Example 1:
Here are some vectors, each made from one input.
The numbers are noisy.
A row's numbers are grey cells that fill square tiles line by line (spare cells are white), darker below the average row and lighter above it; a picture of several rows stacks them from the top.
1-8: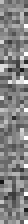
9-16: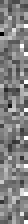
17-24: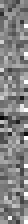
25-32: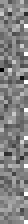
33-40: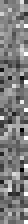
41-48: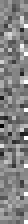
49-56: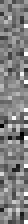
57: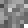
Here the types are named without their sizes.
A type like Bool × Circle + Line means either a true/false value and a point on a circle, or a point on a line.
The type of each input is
(Bool × Bool × Bool + Unit) × Label.
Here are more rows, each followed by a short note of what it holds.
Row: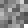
a label and three true/false values
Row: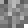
a label and three true/false values
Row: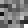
a label
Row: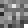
a label
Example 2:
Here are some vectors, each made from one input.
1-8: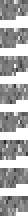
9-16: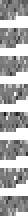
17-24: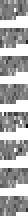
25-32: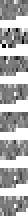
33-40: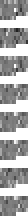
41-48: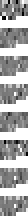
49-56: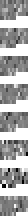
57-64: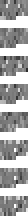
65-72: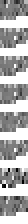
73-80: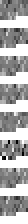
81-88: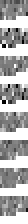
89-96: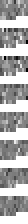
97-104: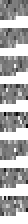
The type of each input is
List2(Line4).
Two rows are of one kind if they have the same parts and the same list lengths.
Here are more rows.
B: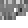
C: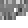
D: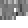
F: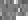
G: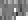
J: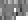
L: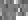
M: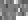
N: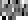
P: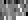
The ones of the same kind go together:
B, C, D, F, G, J, L, M
N
P

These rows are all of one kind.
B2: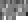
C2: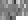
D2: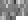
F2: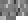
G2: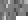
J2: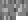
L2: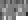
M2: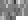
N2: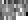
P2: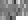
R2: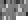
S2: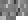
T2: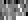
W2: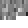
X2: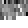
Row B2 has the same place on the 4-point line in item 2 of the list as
F2, L2, S2 and X2.
